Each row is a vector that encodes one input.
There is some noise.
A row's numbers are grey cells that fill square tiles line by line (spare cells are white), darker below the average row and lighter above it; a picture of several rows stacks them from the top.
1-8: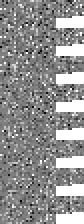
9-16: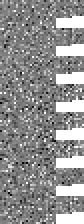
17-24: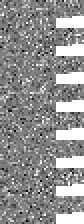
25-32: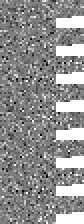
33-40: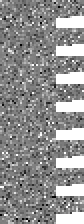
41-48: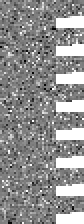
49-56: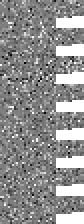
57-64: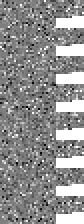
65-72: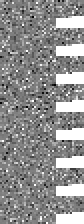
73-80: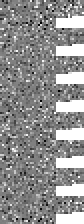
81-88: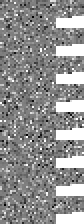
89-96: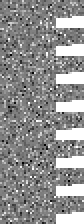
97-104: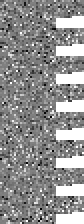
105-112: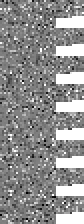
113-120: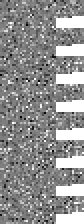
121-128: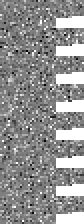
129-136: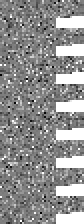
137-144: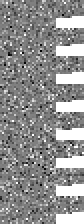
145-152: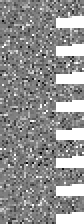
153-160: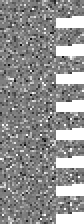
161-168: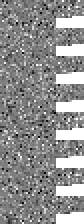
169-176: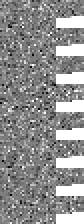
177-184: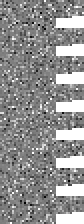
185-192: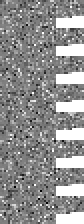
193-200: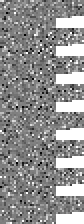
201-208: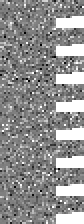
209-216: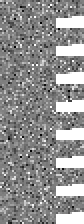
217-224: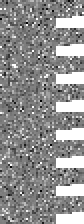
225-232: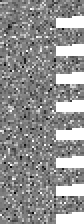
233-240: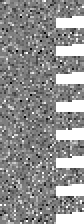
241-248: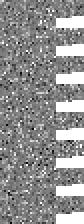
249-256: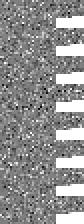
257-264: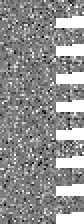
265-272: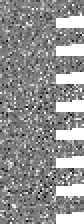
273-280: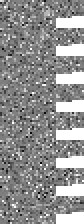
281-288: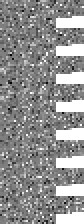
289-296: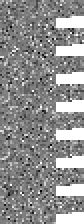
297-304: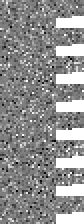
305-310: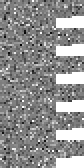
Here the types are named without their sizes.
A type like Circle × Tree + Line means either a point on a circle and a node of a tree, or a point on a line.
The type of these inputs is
(Circle + Unit) × Label.
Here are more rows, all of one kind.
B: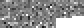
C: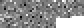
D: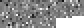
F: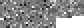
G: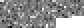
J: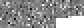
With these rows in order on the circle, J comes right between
D and G.
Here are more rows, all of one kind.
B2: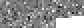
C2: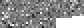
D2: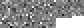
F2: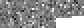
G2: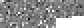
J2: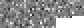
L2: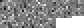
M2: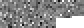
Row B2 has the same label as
D2 and G2.
